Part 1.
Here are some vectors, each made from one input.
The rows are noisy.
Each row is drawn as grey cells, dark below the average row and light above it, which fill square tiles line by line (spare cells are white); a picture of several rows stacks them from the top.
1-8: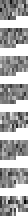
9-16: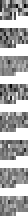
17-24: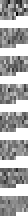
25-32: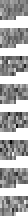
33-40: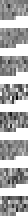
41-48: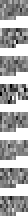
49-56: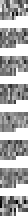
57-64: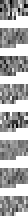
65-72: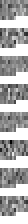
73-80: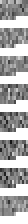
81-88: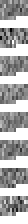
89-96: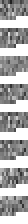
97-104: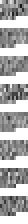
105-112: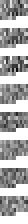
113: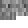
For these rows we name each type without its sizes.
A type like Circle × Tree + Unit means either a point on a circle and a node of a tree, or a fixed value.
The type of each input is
Label + Tree.
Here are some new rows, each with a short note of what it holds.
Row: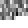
a node of a tree
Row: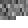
a label
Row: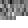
a label
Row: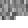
a node of a tree
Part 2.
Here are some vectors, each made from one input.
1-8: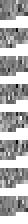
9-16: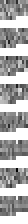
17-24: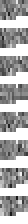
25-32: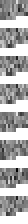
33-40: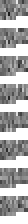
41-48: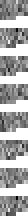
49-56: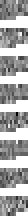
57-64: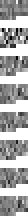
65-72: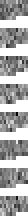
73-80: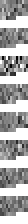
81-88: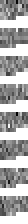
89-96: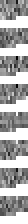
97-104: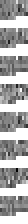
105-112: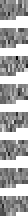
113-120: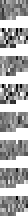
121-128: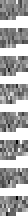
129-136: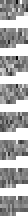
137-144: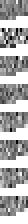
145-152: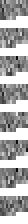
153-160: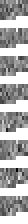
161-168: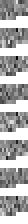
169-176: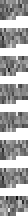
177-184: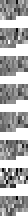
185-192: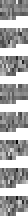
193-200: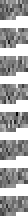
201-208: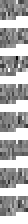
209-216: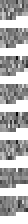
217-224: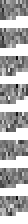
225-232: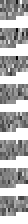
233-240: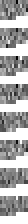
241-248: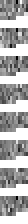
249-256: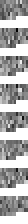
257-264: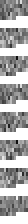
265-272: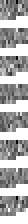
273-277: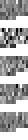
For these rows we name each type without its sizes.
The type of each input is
List(Line).
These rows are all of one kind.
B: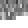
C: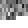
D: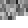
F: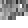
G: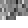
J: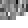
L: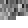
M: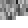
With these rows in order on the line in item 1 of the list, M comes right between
D and G.
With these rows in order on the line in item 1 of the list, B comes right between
D and J.
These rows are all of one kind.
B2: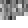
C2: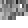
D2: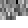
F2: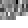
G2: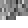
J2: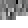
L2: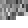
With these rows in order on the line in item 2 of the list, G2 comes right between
D2 and F2.
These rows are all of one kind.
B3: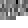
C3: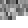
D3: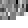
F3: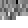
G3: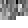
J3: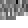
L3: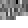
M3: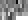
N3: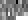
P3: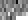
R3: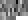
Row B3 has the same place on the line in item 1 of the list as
J3, L3, N3 and R3.
